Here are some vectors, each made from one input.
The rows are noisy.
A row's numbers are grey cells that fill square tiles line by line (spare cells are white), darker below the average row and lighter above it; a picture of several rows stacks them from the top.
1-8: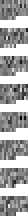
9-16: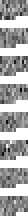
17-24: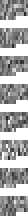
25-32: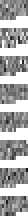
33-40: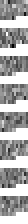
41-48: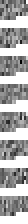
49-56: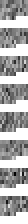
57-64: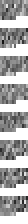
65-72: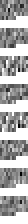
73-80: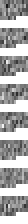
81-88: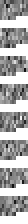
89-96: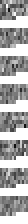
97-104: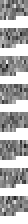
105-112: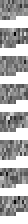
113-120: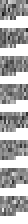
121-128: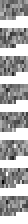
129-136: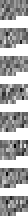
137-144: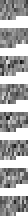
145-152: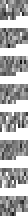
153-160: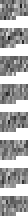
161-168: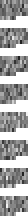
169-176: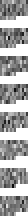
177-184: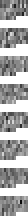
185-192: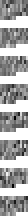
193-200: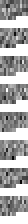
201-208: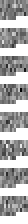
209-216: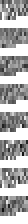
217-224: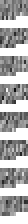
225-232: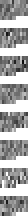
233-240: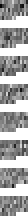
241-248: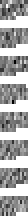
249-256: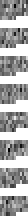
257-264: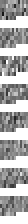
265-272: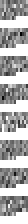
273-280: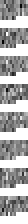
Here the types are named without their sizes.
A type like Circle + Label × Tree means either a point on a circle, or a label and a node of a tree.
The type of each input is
Bool × List(Line).
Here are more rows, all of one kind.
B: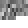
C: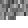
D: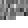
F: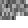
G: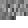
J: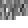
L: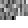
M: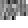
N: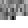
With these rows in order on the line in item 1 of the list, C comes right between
B and D.
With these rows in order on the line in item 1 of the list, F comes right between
J and M.
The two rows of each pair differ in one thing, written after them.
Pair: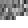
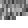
the true/false value
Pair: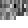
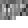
the true/false value
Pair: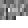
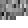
the true/false value
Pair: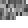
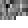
the place on the line in item 1 of the list
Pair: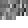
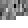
the place on the line in item 1 of the list
